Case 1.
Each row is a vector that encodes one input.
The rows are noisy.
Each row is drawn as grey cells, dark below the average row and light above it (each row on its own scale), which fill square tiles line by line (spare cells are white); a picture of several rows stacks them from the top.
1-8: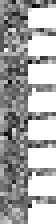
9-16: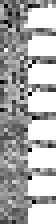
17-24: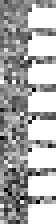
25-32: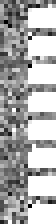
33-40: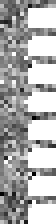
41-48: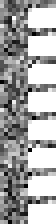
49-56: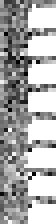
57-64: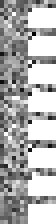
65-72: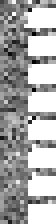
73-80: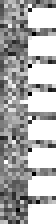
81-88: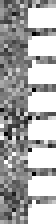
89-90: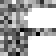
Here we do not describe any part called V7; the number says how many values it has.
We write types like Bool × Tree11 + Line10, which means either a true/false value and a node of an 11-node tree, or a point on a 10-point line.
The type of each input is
Bool × V7 + Line4.
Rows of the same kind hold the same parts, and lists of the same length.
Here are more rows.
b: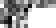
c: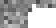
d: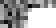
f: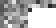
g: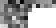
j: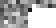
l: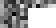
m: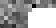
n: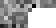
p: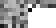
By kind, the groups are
b, c, d, f, g, j, l
m, n, p

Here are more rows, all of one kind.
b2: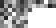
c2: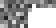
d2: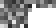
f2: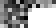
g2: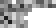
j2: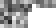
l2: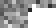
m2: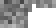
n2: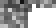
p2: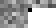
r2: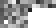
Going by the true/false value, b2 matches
g2 and r2.
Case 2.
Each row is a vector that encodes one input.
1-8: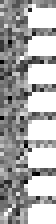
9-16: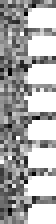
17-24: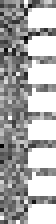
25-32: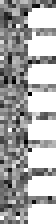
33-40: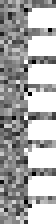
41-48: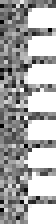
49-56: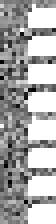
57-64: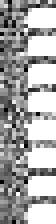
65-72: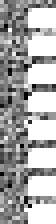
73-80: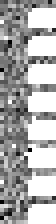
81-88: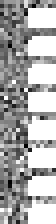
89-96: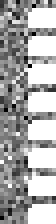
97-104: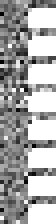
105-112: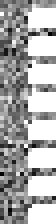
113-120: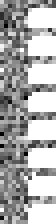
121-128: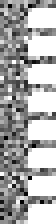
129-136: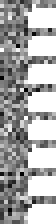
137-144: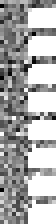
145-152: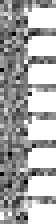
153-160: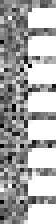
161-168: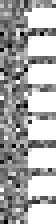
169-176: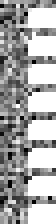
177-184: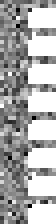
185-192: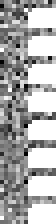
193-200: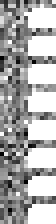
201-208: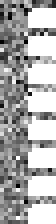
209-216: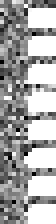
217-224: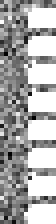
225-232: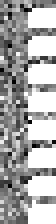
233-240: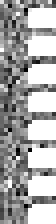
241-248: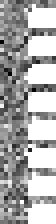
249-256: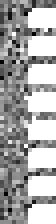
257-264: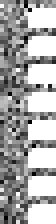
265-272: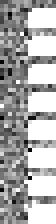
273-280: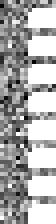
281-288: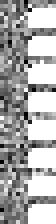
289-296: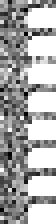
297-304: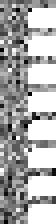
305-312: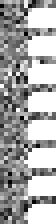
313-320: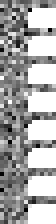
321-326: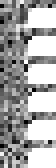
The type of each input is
Circle6 × (Circle10 + Tree15).
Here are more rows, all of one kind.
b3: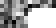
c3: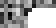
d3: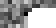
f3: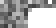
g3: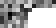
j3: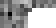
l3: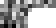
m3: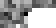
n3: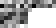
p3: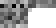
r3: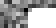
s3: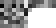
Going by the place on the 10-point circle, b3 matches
d3, m3, r3 and s3.
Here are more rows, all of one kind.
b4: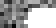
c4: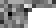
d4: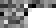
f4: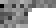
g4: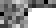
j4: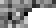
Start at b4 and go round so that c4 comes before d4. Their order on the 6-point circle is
b4, j4, c4, f4, d4, g4.
